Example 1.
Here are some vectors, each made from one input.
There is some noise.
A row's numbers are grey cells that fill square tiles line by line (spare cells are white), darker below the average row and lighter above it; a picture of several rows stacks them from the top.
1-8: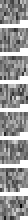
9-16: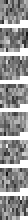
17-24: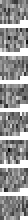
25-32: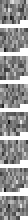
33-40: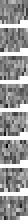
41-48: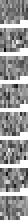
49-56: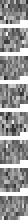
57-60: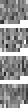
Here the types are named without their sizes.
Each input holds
four true/false values.
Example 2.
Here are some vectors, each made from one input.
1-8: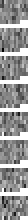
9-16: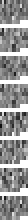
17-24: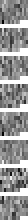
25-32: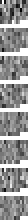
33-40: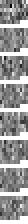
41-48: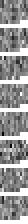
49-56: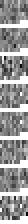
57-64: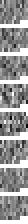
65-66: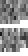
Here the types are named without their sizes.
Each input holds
either a point on a circle, or a fixed value.
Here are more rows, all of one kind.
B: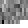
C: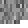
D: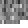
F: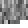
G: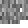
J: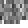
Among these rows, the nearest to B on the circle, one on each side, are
F and G.
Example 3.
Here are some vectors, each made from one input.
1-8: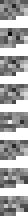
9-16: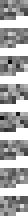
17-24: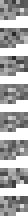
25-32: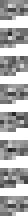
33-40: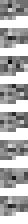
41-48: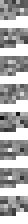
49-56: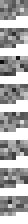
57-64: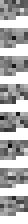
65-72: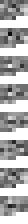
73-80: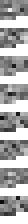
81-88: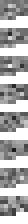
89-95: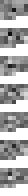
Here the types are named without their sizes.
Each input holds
a point on a line.
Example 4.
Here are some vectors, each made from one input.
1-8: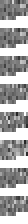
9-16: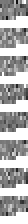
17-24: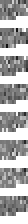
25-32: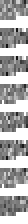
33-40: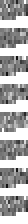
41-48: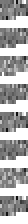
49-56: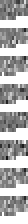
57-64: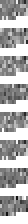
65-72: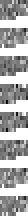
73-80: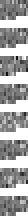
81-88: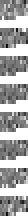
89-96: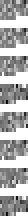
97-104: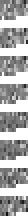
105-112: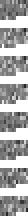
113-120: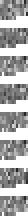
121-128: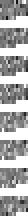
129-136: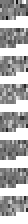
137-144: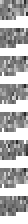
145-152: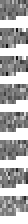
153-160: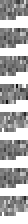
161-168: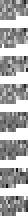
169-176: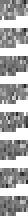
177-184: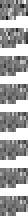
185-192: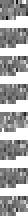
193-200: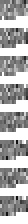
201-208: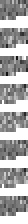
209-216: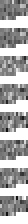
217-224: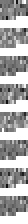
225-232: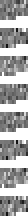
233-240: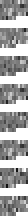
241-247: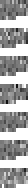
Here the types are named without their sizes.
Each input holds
a point on a circle.
